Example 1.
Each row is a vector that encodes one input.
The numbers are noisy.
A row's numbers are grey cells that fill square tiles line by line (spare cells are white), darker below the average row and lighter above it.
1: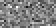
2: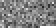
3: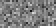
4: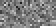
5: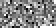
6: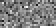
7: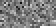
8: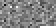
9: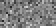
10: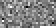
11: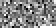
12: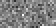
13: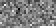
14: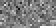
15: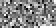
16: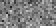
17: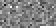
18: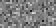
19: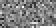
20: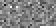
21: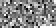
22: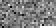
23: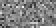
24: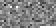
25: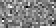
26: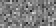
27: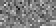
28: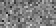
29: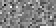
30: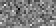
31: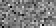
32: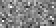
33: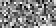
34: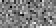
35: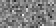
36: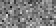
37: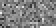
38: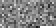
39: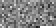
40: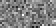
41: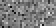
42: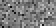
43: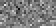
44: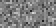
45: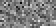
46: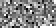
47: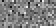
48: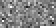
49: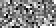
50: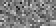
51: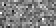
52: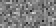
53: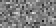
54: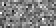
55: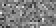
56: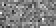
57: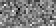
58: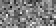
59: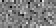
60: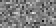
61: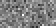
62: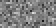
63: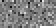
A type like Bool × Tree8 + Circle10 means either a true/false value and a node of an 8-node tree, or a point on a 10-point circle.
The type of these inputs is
Circle10 + Unit.
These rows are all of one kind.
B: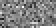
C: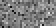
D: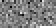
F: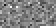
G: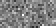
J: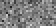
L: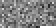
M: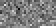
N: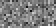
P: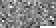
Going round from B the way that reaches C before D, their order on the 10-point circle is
B, C, D, J, M, G, N, L, P, F.
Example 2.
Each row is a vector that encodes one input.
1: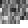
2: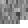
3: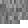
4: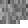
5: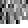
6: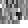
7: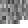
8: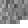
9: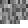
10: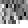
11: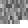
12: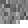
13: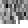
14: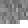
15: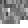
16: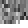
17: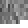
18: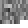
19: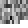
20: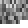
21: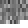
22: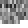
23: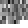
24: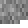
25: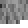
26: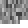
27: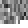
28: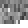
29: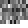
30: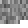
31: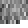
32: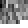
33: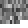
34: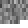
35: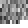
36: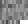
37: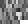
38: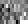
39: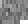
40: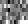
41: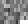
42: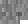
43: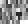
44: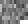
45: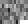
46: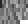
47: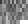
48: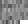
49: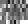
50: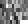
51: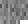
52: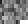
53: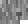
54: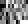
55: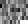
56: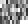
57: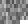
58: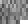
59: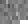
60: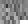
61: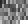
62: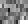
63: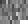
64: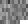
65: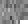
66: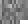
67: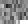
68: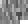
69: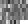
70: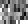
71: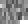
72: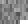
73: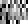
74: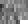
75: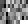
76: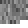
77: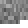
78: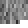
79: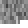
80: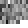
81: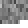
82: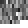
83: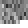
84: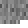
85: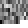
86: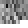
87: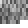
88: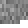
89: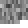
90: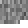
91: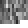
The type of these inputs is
Circle10 + Unit.
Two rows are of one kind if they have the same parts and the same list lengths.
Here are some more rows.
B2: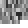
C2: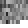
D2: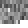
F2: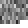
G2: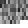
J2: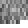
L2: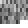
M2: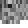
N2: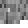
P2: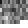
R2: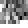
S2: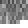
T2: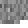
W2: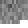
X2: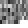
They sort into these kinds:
B2, C2, D2, G2, J2, L2, M2, N2, S2, T2, W2, X2
F2, P2, R2

